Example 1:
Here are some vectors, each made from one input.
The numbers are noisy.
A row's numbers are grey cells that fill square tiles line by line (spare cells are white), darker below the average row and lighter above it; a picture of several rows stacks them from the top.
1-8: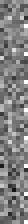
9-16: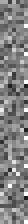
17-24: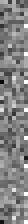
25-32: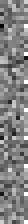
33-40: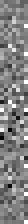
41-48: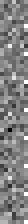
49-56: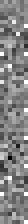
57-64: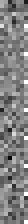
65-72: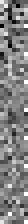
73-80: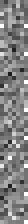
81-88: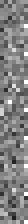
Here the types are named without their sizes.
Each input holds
a point on a line and three true/false values.
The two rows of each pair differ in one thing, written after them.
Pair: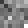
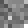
the place on the line
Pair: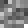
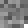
one of the three true/false values
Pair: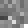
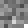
one of the three true/false values
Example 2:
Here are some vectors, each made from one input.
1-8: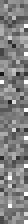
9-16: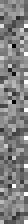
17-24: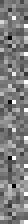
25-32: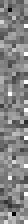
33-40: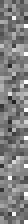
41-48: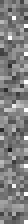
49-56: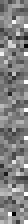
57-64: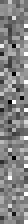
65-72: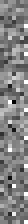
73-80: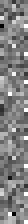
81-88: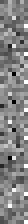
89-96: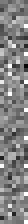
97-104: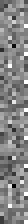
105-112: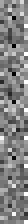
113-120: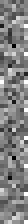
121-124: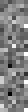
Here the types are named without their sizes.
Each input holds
a point on a line and three true/false values.
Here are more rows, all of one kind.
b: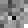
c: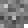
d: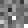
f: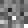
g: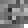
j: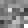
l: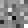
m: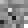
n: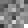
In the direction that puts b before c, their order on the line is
g, n, l, b, m, c, j, f, d.
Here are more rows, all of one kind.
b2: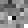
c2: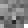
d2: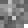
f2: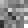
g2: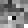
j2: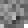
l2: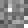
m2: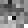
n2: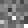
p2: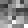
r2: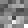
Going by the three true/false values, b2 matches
g2 and m2.
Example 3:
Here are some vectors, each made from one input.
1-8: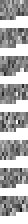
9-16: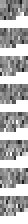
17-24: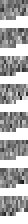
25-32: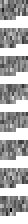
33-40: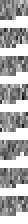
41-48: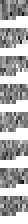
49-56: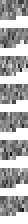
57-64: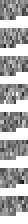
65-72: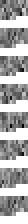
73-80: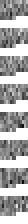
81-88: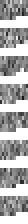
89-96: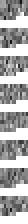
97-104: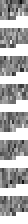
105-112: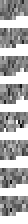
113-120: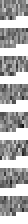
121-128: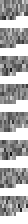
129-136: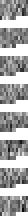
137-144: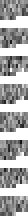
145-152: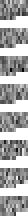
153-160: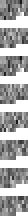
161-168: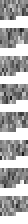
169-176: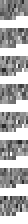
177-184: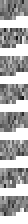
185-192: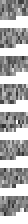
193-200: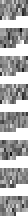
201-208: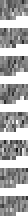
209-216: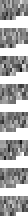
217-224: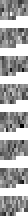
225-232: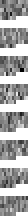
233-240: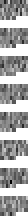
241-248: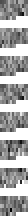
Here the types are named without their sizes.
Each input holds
a label and four true/false values.
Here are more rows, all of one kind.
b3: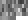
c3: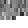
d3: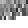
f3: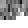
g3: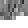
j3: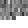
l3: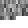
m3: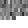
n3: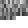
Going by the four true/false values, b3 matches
j3, l3 and m3.
